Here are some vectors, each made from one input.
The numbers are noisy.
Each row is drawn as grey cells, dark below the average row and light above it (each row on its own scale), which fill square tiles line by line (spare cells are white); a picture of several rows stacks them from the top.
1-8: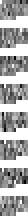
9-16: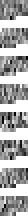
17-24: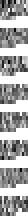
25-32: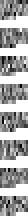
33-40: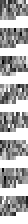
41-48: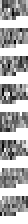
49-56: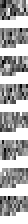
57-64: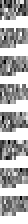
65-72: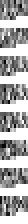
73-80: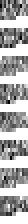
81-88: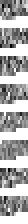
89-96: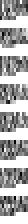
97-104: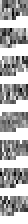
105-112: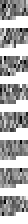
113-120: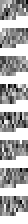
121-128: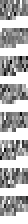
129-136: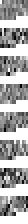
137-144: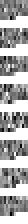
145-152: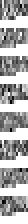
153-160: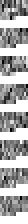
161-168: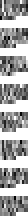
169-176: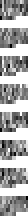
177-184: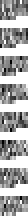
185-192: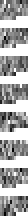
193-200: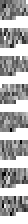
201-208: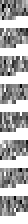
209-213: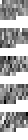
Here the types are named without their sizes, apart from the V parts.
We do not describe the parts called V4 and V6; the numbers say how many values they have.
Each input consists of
either three true/false values and a value of V4, or a list of items, each a label and a value of V6.
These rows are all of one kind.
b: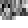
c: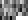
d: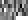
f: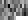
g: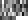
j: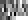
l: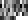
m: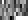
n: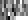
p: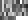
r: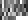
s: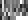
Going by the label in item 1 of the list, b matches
d and n.
